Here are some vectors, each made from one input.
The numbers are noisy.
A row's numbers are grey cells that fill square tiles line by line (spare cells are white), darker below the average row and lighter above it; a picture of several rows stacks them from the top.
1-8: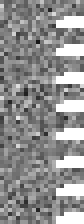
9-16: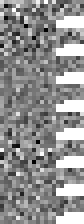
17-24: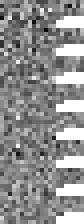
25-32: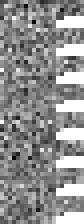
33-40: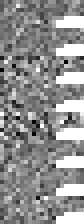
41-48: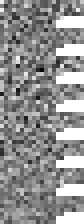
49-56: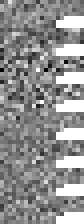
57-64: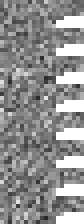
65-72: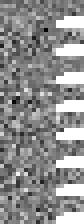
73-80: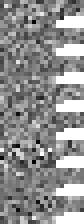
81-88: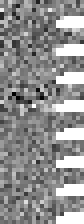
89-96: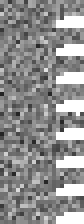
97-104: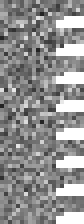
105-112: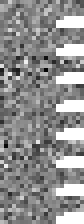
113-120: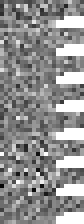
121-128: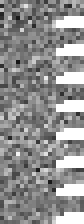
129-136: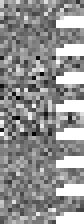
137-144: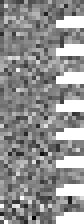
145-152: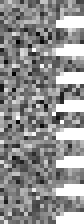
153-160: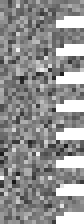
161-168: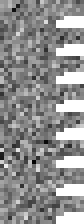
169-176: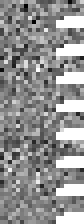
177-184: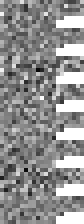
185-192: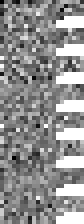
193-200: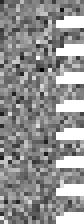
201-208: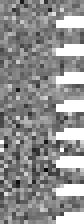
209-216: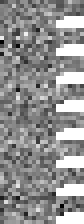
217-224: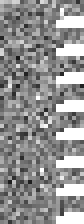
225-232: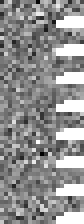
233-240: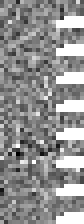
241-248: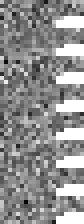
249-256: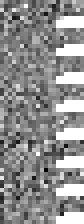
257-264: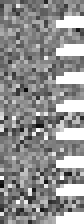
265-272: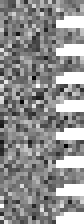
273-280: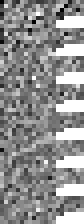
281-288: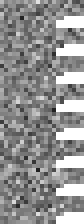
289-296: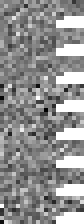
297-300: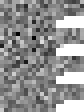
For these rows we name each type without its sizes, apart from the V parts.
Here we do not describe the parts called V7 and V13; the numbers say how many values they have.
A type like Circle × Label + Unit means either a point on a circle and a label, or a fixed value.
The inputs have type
(Circle × (Tree + V13) + Unit) × V7.
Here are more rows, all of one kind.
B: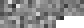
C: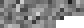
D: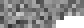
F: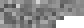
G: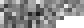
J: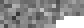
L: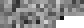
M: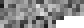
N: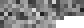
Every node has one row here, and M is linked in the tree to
G.
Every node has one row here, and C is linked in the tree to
B, D and N.
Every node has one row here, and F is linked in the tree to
B and L.
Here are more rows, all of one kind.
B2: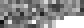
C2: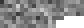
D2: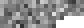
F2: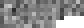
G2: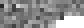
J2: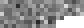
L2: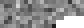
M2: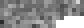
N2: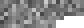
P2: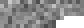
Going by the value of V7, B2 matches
F2, G2 and M2.
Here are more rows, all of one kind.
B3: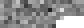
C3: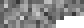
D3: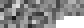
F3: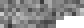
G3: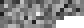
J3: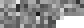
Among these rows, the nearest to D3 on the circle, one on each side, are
B3 and F3.
